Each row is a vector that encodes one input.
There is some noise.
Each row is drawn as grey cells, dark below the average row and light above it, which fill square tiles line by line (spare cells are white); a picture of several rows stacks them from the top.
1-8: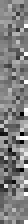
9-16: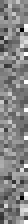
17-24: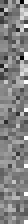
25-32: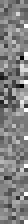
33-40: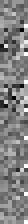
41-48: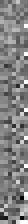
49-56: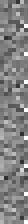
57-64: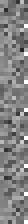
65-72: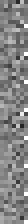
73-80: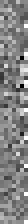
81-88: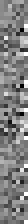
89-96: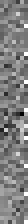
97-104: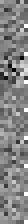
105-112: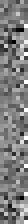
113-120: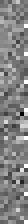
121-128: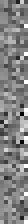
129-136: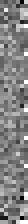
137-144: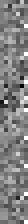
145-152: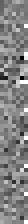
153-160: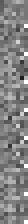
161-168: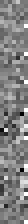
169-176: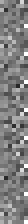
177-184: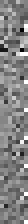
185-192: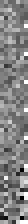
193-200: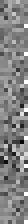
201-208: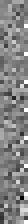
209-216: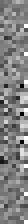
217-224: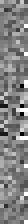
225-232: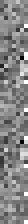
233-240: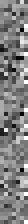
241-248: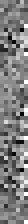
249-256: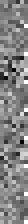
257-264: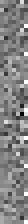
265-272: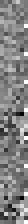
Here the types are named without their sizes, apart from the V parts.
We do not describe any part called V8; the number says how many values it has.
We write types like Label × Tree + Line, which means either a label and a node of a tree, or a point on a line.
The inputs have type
Bool × (Line × Line + V8).
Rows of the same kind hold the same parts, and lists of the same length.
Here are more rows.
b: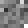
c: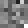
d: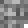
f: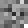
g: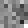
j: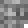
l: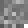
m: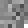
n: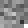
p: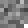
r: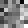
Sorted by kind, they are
b, c, f, p
d, g, j, l, m, n, r

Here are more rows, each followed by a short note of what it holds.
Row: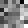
a true/false value and a value of V8
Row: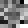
a true/false value and a value of V8
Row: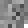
a true/false value and a value of V8
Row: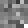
a point on each of two lines and a true/false value
